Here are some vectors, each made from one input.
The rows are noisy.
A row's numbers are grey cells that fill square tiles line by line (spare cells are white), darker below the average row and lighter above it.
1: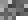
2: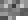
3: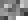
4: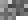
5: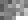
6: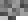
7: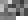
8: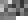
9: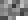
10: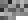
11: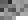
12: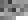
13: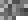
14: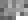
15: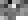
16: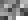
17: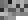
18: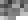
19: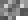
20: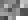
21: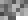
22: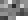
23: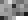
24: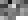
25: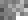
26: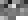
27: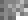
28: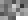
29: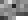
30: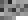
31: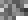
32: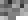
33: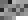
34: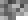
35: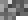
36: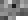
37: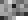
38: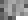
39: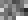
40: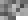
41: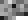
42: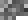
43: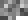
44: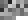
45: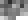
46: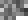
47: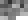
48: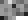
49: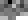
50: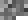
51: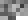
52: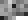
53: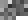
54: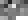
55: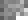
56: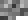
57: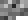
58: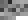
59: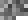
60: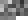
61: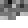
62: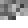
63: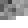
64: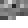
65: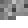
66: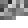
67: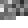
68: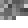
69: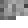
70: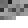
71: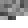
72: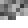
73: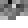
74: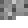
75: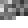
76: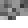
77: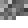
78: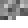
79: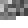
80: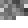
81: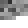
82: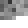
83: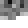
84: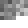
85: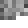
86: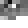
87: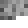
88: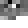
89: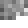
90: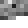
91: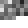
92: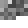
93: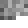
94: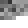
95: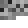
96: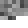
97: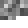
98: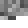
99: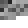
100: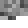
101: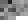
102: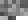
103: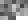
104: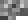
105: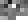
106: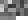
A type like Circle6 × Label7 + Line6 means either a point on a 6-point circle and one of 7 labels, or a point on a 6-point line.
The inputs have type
Bool × (Line6 + Line11).
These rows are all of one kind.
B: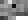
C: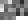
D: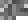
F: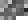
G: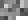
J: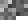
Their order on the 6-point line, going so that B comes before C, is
G, D, F, J, B, C.
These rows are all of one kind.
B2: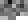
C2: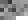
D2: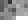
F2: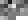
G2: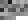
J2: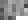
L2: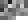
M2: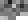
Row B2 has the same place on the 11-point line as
G2 and M2.
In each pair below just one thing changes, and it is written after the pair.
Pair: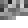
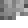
the place on the 11-point line
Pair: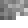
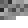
the place on the 11-point line
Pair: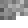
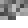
the true/false value
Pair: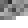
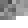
the place on the 11-point line
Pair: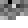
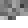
the place on the 11-point line
